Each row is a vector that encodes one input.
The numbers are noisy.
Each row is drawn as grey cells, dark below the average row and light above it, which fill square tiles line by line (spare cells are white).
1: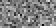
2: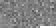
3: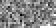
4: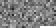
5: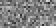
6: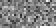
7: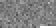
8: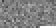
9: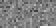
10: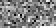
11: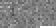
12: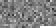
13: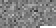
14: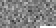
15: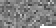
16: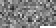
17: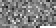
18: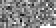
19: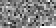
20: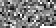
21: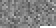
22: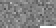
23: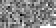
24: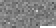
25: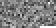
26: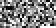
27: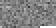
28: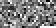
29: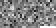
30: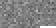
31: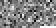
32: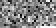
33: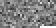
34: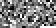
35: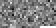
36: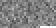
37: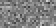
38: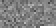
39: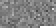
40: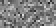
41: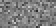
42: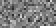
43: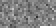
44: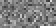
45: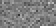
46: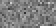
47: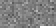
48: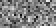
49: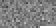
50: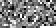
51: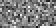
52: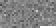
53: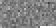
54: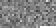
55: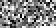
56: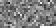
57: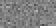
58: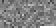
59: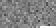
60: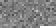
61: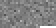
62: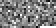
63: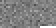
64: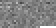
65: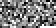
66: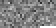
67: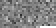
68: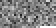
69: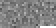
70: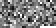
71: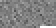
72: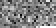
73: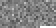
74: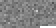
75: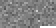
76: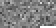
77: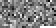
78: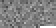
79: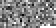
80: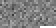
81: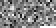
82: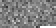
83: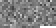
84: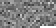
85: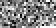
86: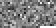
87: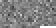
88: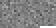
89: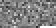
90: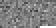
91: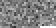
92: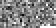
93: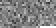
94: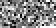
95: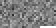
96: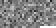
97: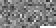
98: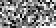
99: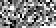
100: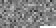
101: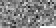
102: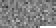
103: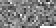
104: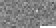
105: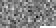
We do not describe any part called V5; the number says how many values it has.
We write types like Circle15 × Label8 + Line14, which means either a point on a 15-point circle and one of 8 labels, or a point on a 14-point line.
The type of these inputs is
List3(Bool × V5).
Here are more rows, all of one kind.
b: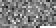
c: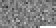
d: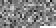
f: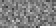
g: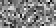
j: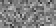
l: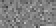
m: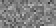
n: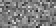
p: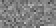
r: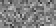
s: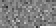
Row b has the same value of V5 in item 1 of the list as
g, m, n and p.
